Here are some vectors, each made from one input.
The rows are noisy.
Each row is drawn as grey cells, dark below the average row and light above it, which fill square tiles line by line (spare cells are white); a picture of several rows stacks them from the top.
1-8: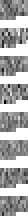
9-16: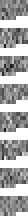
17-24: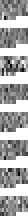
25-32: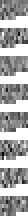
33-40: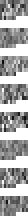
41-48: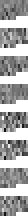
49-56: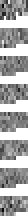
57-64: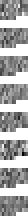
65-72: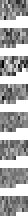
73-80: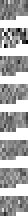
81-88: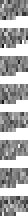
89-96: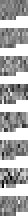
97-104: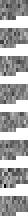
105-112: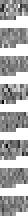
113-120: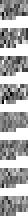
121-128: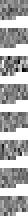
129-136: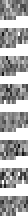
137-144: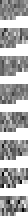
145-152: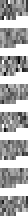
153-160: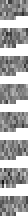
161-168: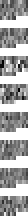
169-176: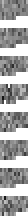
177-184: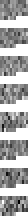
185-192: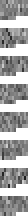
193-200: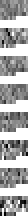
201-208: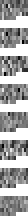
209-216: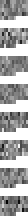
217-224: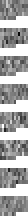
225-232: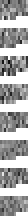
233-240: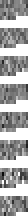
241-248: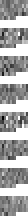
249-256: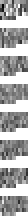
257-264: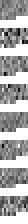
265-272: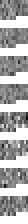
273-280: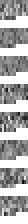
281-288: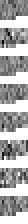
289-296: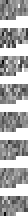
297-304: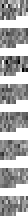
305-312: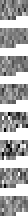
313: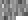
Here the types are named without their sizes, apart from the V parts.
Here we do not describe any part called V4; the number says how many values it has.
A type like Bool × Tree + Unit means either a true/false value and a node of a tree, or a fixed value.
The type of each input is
(Line + V4) × List(Circle).
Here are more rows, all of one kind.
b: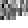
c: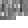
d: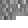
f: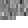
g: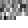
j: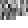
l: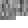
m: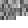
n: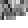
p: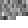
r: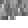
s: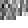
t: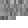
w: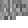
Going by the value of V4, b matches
c, f, l and m.
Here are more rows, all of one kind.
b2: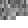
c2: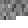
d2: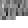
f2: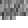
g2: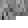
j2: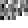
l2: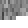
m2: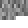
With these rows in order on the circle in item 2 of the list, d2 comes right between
c2 and j2.
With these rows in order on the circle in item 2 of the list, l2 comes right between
g2 and m2.
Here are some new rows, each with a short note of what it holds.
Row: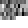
a point on a line, together with a list of two items
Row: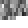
a value of V4, together with a list of one item
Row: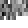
a point on a line, together with the empty list
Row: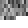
a point on a line, together with a list of two items
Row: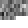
a point on a line, together with a list of two items
